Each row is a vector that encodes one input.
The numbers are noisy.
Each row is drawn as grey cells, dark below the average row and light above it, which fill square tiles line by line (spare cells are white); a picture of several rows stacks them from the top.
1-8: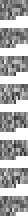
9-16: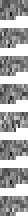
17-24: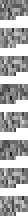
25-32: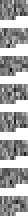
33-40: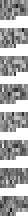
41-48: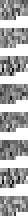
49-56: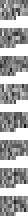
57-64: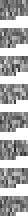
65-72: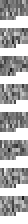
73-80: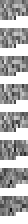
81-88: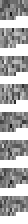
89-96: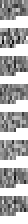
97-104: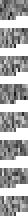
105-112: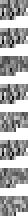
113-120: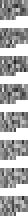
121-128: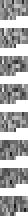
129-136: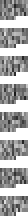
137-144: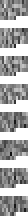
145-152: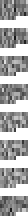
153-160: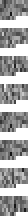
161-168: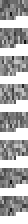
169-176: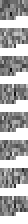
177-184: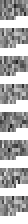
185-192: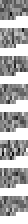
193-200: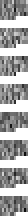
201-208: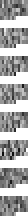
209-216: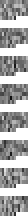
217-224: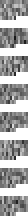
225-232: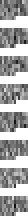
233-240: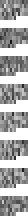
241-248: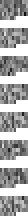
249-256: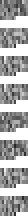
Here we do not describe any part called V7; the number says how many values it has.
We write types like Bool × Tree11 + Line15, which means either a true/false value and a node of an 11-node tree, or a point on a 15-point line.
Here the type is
Label9 × V7 + List3(Line5).
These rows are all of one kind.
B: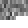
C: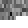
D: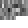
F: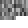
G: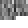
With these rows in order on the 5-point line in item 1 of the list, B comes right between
C and D.
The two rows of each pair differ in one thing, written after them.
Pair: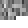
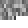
the value of V7
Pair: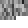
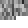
the label
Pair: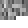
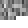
the label
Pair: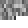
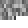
the label
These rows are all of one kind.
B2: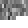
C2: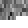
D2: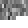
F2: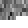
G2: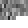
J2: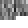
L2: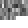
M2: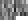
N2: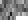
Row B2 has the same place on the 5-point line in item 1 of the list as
D2 and G2.
